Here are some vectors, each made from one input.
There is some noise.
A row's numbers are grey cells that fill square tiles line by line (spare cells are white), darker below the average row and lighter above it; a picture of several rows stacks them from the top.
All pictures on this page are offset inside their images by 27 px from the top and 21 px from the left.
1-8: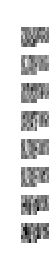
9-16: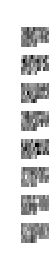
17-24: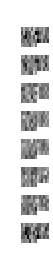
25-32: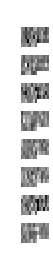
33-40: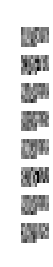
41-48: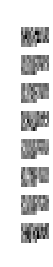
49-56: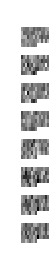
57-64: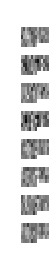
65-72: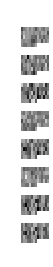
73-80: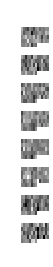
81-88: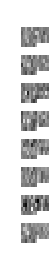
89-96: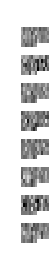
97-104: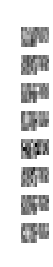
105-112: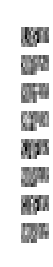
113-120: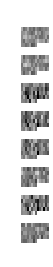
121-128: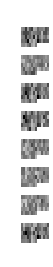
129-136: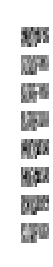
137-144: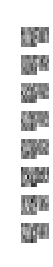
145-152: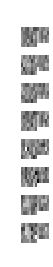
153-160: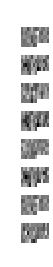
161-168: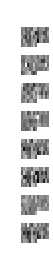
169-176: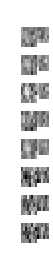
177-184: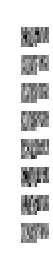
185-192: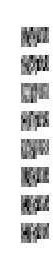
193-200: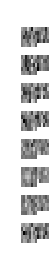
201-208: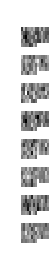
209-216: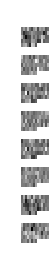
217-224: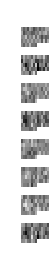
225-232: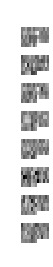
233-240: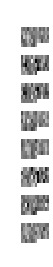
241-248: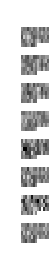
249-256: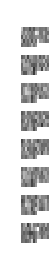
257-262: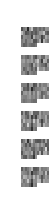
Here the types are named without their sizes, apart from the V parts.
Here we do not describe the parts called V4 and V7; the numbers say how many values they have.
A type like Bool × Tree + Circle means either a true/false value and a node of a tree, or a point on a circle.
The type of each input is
(List(Line) + Tree × V7) × V4.
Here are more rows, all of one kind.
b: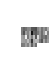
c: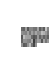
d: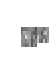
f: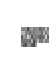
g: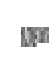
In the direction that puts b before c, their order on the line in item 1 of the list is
b, d, f, c, g.
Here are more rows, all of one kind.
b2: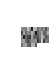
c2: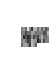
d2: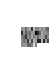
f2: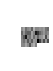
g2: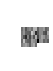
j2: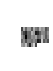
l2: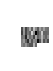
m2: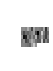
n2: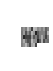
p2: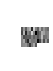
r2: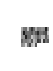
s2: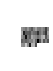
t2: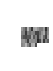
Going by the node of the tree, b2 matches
d2, l2 and p2.
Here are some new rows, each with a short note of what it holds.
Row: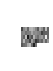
a value of V4, together with the empty list
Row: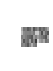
a value of V4, together with a list of one item
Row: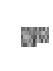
a value of V4, together with a list of two items
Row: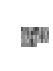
a value of V4, together with a list of three items
